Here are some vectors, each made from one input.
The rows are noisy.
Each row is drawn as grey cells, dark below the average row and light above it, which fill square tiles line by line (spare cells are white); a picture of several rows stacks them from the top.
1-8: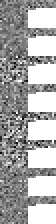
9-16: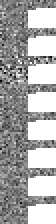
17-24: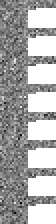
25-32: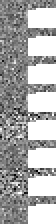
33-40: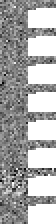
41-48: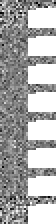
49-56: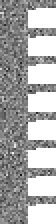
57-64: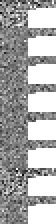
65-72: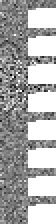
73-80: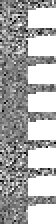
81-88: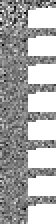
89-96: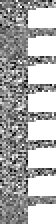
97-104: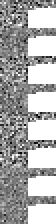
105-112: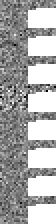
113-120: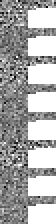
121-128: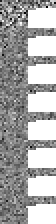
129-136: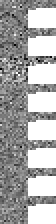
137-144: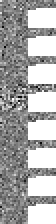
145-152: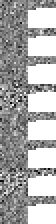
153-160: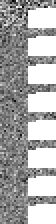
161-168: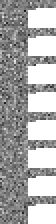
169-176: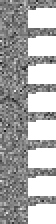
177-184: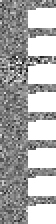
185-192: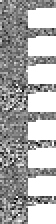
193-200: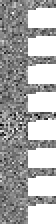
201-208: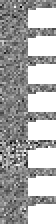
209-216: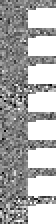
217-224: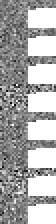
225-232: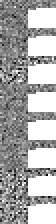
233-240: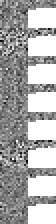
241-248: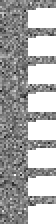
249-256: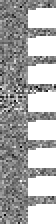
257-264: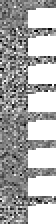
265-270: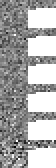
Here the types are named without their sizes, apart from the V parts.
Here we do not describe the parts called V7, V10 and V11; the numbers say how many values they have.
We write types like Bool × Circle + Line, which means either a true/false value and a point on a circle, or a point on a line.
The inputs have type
Bool × (Circle + V7) × V10 + Line × V11.
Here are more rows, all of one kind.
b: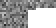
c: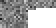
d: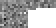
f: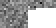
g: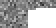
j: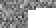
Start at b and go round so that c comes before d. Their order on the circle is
b, j, c, f, g, d.
